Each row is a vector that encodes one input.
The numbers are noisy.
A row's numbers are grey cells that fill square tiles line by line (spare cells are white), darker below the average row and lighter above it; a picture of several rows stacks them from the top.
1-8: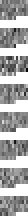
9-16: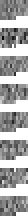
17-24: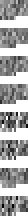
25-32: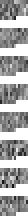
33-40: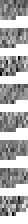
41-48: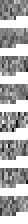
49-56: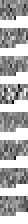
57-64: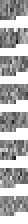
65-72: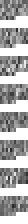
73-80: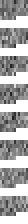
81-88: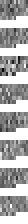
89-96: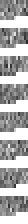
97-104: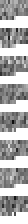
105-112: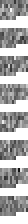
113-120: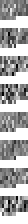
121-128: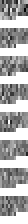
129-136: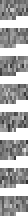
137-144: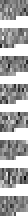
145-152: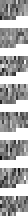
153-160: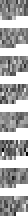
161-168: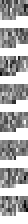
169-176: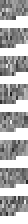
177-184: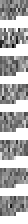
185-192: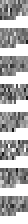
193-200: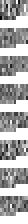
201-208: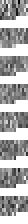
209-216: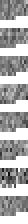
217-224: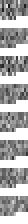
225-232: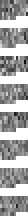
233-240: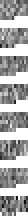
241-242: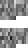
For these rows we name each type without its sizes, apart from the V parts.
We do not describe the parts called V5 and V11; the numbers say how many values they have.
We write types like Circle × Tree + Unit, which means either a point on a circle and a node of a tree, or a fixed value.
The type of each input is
(Line + V11) × Tree × V5.
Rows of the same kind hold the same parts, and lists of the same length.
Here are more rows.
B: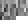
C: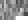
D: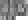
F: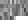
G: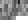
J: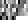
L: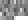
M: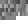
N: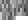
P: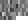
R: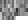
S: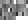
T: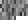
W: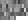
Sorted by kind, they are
B, G, M, P, S, T, W
C, D, F, J, L, N, R

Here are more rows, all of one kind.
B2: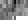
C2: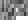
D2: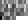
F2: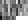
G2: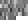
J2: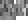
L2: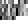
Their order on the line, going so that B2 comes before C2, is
J2, L2, G2, F2, B2, C2, D2.
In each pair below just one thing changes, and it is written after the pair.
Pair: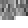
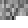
the node of the tree
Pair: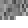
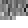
the value of V11
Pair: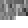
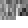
the value of V11
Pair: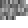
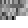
the value of V5
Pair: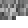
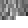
the node of the tree
